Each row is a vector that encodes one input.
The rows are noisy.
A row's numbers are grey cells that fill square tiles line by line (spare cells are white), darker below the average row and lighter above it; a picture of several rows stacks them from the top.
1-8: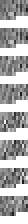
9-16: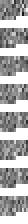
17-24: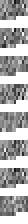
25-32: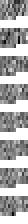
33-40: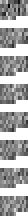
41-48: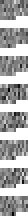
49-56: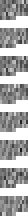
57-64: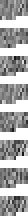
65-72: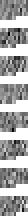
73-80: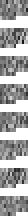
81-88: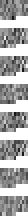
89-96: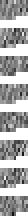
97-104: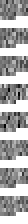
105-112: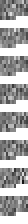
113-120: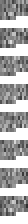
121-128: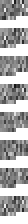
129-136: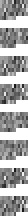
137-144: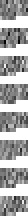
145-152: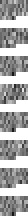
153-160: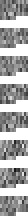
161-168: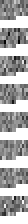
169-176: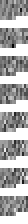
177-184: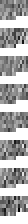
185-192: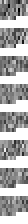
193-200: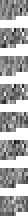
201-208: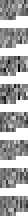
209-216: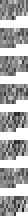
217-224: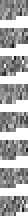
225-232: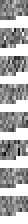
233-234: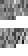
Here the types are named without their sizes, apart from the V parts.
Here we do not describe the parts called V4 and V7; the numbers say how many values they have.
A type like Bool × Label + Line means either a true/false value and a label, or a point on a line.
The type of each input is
Bool × V7 + Tree × V4.
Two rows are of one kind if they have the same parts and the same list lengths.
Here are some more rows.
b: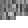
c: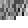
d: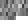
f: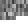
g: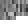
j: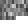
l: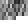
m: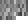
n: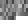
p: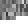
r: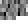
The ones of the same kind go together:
b, d, f, g, j, m, n, p
c, l, r

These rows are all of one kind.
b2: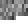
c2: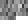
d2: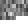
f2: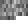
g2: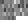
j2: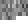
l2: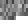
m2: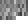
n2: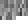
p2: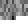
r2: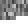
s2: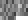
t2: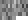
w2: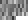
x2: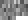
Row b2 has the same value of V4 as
c2, l2, p2 and s2.
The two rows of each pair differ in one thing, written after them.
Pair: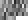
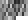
the value of V7
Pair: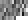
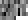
the true/false value
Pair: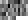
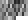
the true/false value
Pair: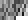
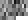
the value of V7
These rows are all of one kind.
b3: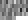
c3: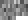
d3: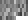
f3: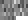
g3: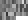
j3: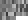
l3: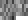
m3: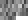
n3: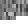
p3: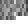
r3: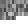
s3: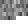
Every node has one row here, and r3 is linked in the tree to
f3.
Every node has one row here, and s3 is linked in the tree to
d3, l3, m3 and n3.
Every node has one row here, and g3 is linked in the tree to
j3 and m3.
